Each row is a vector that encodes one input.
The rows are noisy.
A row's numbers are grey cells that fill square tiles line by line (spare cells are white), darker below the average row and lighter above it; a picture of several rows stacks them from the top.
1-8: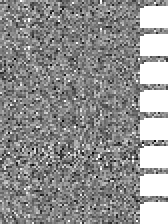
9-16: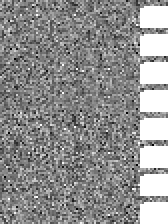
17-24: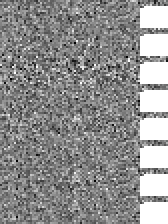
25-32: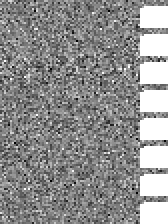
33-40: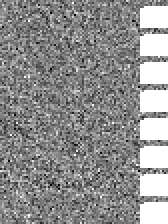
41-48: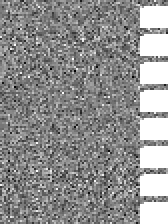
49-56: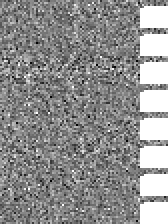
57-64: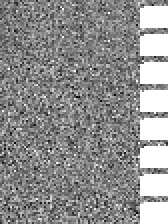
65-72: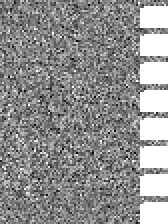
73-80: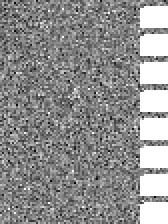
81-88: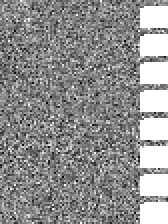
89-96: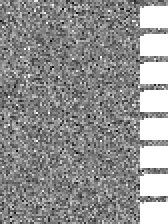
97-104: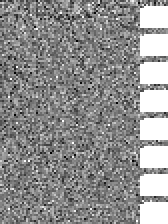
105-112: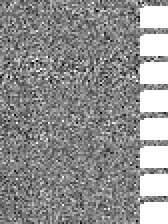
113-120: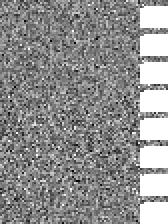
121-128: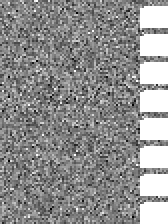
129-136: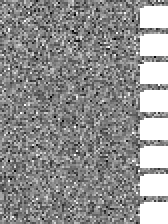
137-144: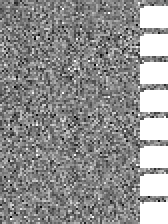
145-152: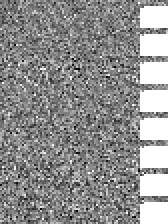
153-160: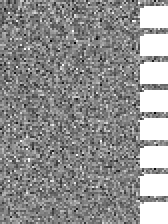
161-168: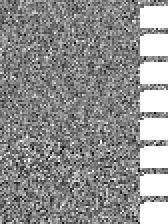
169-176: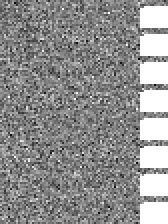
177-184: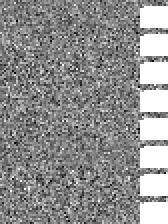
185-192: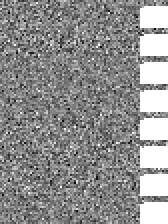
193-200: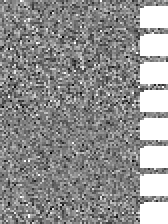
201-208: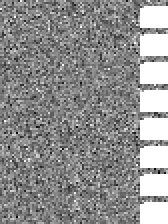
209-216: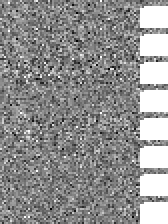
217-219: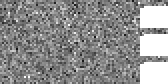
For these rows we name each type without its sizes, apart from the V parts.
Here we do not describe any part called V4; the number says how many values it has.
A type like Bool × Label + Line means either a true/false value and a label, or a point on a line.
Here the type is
(Bool × V4 + Line) × Label.
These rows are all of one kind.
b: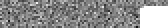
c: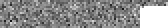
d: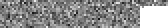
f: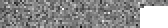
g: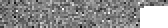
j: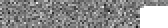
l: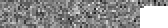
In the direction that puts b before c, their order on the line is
d, g, b, j, f, c, l.
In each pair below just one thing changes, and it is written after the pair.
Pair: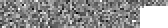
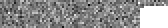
the label
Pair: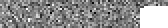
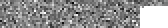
the label
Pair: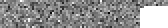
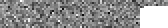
the value of V4
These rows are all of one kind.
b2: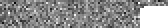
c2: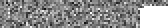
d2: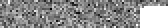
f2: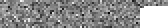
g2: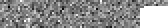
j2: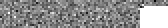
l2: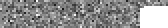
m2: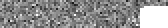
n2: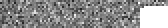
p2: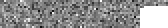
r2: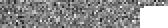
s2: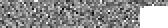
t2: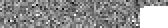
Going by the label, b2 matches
n2 and r2.
